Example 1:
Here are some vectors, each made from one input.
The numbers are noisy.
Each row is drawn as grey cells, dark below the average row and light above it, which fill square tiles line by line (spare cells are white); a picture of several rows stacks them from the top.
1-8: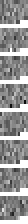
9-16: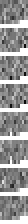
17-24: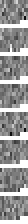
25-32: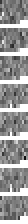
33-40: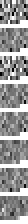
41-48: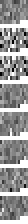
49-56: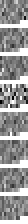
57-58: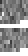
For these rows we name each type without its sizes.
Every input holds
either a point on a circle, or a fixed value.
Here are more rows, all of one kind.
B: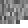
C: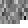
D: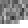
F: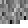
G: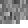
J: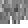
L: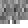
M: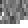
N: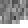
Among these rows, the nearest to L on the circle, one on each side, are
C and J.
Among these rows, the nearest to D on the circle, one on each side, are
M and N.
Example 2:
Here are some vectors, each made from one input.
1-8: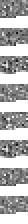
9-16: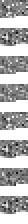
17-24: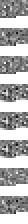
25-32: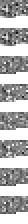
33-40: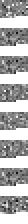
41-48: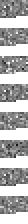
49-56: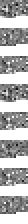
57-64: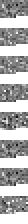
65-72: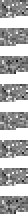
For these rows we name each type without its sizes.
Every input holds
a point on a line.
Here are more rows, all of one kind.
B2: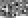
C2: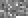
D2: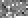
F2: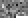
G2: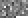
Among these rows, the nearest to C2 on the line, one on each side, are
D2 and G2.
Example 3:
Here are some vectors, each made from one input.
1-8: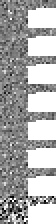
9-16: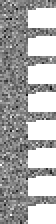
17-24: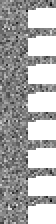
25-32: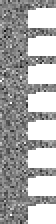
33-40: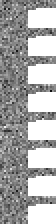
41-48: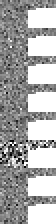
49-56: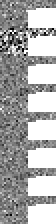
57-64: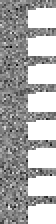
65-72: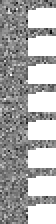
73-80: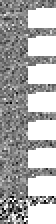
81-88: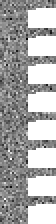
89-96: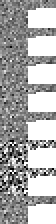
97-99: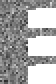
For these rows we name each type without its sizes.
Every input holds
either a fixed value, or a point on each of two lines.
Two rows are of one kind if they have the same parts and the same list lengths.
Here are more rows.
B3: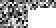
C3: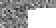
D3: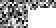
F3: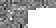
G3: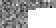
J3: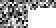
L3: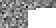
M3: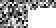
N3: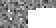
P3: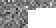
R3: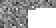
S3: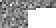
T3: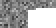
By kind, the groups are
B3, D3, J3, M3
C3, F3, G3, L3, N3, P3, R3, S3, T3

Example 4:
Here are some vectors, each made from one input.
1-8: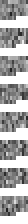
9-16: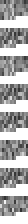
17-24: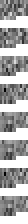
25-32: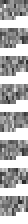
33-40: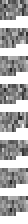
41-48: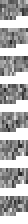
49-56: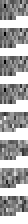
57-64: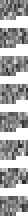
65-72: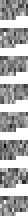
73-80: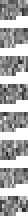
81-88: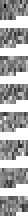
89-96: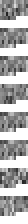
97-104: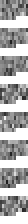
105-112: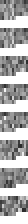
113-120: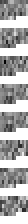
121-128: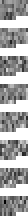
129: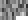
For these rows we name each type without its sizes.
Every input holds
a node of a tree.
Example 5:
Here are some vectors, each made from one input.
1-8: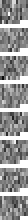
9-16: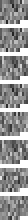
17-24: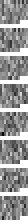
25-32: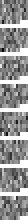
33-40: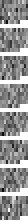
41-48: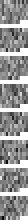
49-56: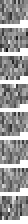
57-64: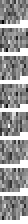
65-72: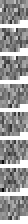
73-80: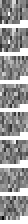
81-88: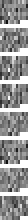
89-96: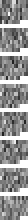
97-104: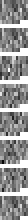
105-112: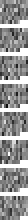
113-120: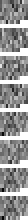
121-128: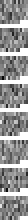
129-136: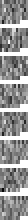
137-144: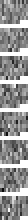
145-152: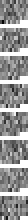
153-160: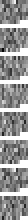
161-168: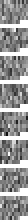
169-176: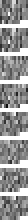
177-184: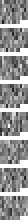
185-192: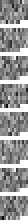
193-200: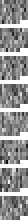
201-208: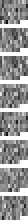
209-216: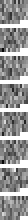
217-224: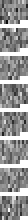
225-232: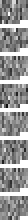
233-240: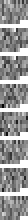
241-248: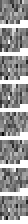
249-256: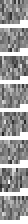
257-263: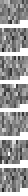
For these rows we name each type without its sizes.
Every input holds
a point on a circle.
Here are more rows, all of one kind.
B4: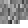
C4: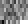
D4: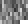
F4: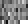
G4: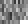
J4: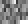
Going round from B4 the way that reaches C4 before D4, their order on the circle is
B4, G4, C4, D4, F4, J4.
